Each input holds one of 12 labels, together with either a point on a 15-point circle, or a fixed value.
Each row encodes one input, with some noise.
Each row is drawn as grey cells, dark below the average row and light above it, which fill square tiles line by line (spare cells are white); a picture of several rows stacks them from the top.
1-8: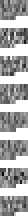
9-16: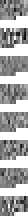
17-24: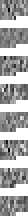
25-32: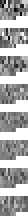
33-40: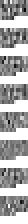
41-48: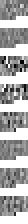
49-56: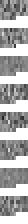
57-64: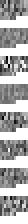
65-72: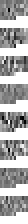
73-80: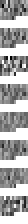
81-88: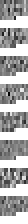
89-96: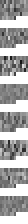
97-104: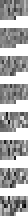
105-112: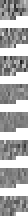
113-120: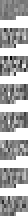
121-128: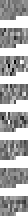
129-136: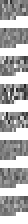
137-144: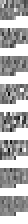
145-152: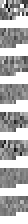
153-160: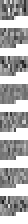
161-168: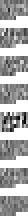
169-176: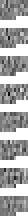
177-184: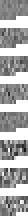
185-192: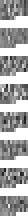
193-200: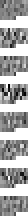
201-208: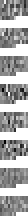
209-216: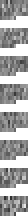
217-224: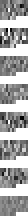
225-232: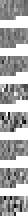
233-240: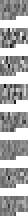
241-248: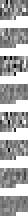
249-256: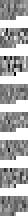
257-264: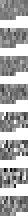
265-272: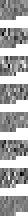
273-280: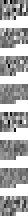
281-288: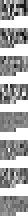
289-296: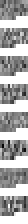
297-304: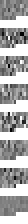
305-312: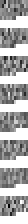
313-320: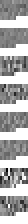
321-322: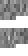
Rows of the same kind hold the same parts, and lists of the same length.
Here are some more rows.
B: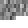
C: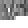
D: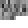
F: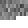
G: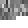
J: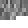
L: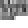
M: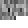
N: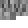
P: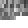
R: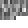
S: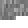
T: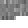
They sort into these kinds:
B, D, F, J, L, N
C, G, M, P, R, S, T

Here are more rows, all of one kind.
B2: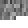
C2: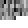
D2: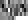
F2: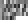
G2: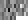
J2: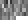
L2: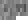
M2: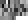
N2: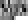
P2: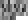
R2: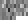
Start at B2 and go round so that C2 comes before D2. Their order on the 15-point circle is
B2, P2, G2, L2, M2, C2, J2, N2, R2, D2, F2.
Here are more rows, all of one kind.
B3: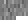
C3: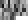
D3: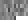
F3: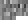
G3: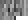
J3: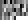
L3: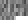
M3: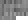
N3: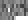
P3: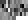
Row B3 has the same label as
C3, G3 and L3.
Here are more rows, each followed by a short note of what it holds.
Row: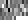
a point on a 15-point circle and one of 12 labels
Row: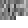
one of 12 labels
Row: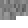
a point on a 15-point circle and one of 12 labels
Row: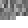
a point on a 15-point circle and one of 12 labels
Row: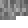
one of 12 labels
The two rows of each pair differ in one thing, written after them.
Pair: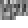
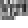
the place on the 15-point circle
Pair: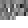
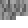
the place on the 15-point circle
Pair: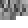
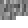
the place on the 15-point circle
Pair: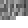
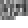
the label
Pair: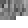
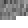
the place on the 15-point circle
